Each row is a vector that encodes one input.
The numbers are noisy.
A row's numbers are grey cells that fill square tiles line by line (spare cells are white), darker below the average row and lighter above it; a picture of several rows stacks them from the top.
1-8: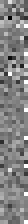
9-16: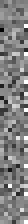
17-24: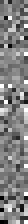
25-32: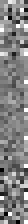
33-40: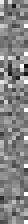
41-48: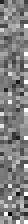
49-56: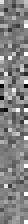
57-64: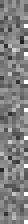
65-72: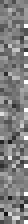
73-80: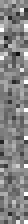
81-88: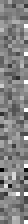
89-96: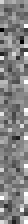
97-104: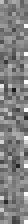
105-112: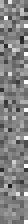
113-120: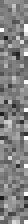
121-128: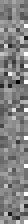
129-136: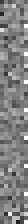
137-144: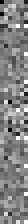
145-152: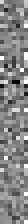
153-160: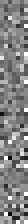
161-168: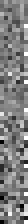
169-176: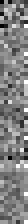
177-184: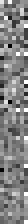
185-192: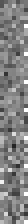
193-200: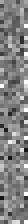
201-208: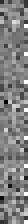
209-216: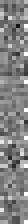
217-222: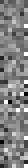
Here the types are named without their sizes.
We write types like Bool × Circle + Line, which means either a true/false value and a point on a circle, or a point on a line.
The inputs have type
(Bool × Bool × Bool + Line) × Line.
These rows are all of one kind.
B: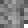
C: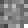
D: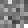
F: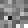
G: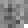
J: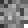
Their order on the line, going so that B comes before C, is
B, C, F, J, D, G.
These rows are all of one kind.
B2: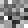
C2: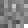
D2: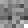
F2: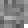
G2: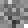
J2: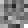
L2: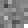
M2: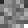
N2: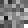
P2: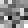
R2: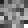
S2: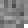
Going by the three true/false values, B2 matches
F2, G2, L2 and S2.
